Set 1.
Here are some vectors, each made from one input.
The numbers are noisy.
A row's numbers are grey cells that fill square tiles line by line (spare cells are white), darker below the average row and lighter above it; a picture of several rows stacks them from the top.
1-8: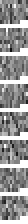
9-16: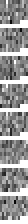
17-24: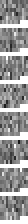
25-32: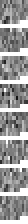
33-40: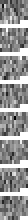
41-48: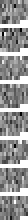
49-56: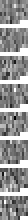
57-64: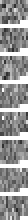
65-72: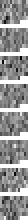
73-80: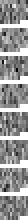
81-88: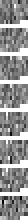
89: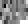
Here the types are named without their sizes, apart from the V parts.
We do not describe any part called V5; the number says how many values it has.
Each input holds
a node of a tree, together with either a point on a circle, or a value of V5.
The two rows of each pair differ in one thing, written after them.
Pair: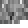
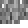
the value of V5
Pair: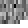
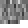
the node of the tree
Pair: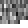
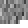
the node of the tree
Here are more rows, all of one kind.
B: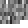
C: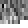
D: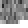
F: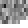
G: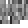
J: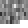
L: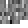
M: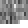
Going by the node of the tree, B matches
G and L.
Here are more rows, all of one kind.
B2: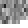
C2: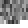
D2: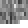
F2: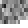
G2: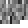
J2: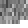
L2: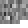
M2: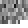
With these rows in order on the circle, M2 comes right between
B2 and F2.
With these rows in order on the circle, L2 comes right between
C2 and J2.
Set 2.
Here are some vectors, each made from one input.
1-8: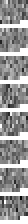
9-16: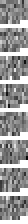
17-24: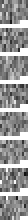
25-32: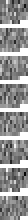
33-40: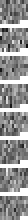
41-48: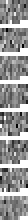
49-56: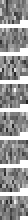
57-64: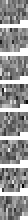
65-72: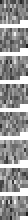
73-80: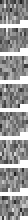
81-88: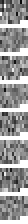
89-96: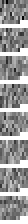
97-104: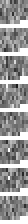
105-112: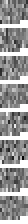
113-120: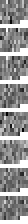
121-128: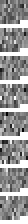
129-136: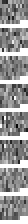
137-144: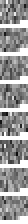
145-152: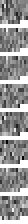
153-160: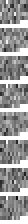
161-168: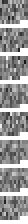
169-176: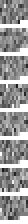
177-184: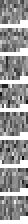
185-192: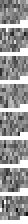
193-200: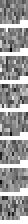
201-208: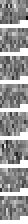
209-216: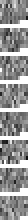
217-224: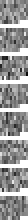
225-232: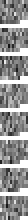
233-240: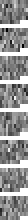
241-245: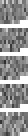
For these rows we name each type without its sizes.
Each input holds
either a point on a circle, or a node of a tree and four true/false values.
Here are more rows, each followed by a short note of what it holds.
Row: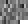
a point on a circle
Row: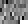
a point on a circle
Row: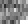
a node of a tree and four true/false values
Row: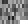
a point on a circle
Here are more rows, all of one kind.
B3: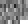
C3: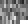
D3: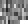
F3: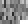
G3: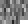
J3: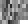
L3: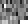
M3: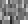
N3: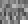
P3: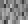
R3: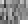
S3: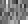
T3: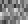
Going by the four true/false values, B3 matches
G3, N3 and S3.
